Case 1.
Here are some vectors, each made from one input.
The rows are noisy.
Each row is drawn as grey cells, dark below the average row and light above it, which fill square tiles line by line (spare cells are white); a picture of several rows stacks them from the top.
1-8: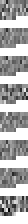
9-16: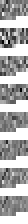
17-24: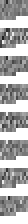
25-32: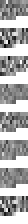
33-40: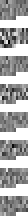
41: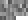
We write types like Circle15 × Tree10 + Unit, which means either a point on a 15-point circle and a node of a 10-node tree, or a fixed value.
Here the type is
List2(Line5).
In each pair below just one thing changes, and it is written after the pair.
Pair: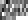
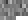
the place on the 5-point line in item 2 of the list
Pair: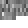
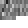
the place on the 5-point line in item 1 of the list
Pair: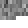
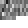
the place on the 5-point line in item 2 of the list
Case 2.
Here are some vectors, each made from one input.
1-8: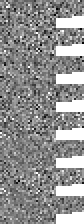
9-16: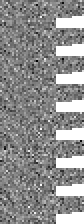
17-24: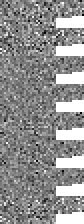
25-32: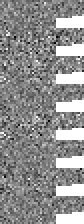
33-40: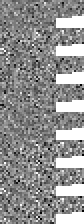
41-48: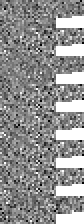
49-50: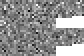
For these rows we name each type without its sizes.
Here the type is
(Bool × Bool × Bool + Unit) × Line.
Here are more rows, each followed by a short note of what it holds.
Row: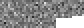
a point on a line and three true/false values
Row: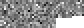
a point on a line
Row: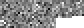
a point on a line
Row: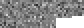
a point on a line and three true/false values
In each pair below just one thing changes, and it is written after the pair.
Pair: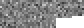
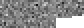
one of the three true/false values
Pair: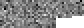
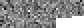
one of the three true/false values
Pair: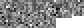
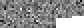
the place on the line
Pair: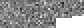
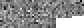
the place on the line
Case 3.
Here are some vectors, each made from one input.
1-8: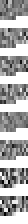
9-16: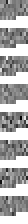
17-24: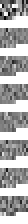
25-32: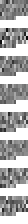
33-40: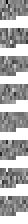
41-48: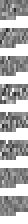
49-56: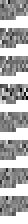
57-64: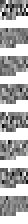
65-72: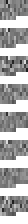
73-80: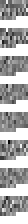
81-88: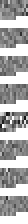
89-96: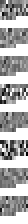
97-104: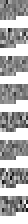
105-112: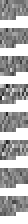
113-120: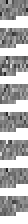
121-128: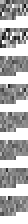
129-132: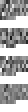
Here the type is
List2(Line3 × Line5).
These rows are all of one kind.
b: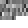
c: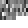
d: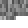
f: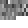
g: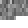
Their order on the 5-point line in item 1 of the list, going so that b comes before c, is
g, d, b, c, f.
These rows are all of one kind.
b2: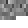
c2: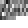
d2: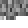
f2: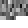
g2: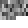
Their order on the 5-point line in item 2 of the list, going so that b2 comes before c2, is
b2, g2, c2, d2, f2.
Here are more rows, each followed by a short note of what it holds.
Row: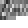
a list of two items
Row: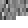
a list of two items
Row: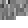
a list of one item
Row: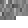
a list of one item
